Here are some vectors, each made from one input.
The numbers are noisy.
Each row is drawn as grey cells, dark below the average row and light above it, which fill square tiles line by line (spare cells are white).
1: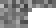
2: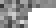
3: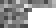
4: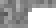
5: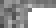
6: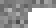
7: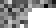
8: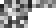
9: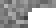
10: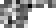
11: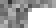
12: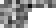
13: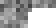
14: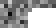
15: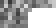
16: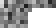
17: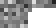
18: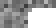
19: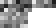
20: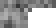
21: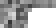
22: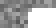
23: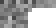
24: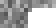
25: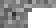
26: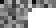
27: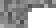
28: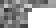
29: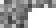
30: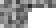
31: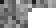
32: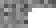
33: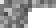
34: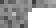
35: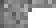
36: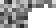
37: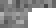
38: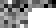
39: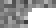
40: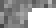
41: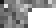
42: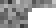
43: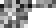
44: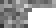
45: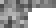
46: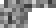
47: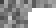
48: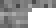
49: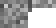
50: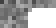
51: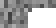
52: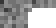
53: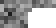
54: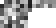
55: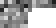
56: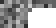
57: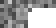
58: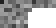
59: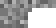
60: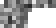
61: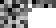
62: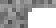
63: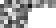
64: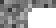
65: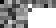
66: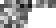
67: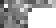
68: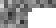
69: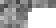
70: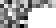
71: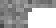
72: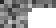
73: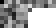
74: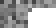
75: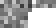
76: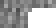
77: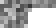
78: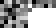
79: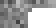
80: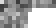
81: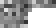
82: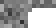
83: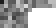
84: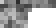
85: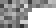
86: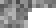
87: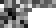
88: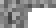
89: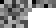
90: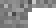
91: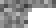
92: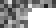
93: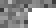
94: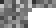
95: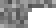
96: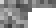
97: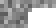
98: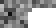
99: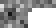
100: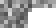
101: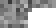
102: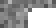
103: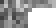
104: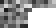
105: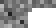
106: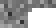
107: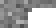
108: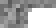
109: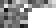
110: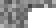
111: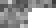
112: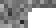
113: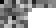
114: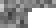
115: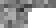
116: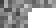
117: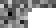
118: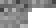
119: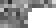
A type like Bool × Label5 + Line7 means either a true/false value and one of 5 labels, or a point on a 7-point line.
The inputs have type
Line6 × List2(Line7).
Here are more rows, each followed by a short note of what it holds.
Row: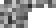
a point on a 6-point line, together with the empty list
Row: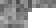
a point on a 6-point line, together with a list of two items
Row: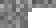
a point on a 6-point line, together with a list of one item
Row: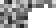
a point on a 6-point line, together with the empty list
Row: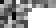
a point on a 6-point line, together with a list of one item
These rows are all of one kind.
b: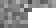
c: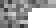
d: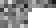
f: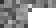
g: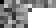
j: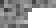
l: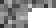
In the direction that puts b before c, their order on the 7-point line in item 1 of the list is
g, b, d, f, l, j, c.
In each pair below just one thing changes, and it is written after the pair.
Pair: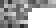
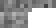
the place on the 7-point line in item 2 of the list
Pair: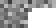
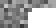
the place on the 7-point line in item 1 of the list
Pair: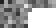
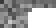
the place on the 6-point line
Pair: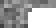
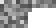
the place on the 7-point line in item 2 of the list
